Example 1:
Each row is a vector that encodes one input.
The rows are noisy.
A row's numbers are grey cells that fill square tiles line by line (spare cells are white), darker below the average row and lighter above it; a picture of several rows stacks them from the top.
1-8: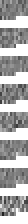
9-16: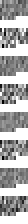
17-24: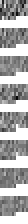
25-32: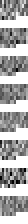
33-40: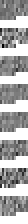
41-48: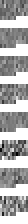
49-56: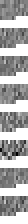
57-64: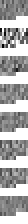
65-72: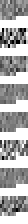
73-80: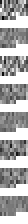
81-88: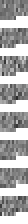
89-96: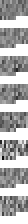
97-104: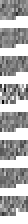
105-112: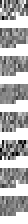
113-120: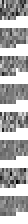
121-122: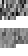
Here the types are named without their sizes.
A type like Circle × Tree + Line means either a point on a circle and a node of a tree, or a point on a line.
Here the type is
Line.
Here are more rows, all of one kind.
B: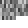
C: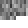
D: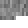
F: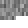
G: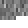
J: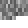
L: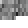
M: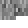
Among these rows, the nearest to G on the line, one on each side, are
C and D.
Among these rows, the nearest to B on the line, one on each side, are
J and M.
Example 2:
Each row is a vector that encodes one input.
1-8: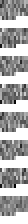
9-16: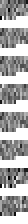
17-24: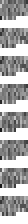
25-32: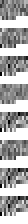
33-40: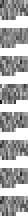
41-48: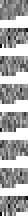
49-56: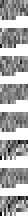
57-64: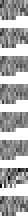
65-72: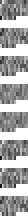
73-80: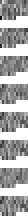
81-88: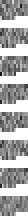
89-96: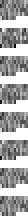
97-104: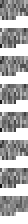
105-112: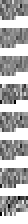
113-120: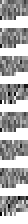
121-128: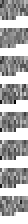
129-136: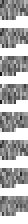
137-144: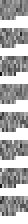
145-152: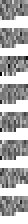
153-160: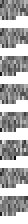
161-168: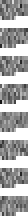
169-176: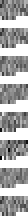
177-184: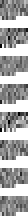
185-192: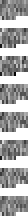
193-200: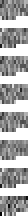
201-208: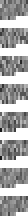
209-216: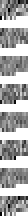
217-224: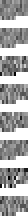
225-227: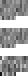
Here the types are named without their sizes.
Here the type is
Tree.
